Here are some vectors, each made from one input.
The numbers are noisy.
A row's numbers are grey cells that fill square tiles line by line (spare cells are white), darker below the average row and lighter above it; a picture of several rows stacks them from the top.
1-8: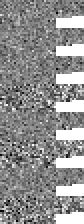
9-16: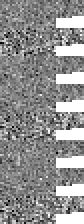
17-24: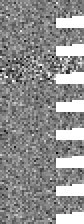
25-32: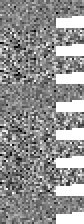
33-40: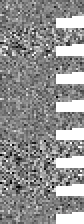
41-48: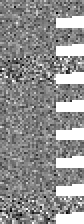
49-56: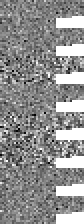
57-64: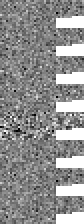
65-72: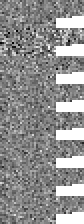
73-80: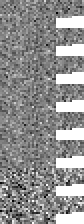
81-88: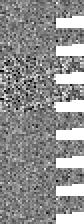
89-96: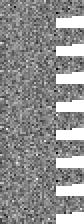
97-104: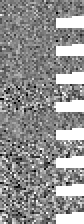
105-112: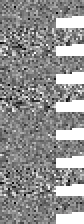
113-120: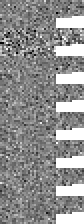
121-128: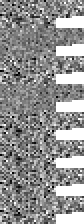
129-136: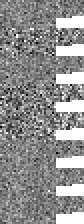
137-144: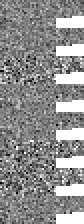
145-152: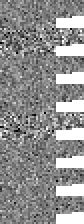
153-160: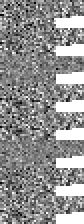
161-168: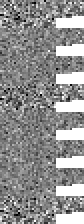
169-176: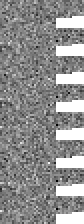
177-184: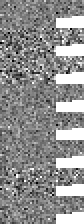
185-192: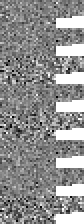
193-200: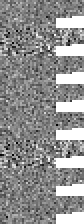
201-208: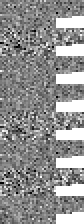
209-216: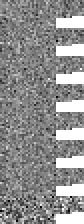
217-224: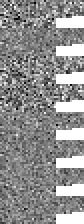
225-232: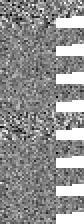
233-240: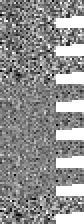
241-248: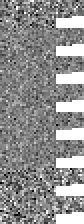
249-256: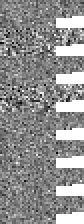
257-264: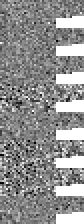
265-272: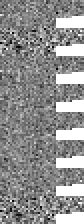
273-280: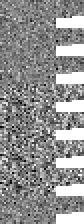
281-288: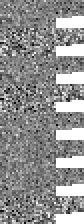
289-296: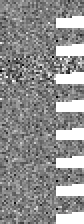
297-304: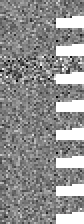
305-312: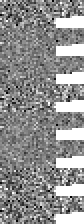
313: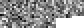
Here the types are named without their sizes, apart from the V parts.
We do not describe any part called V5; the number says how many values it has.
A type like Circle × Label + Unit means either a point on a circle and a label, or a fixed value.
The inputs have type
Bool × Bool × Bool + List(Label × V5).
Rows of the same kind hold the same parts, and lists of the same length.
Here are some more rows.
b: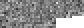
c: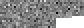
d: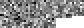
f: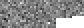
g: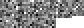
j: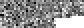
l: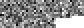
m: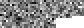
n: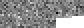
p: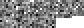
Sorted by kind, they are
b, f
c, n
d, j, l, m
g, p

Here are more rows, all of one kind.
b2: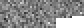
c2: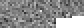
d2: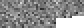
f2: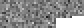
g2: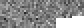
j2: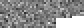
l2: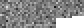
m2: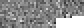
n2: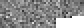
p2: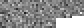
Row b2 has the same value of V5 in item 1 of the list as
f2 and g2.
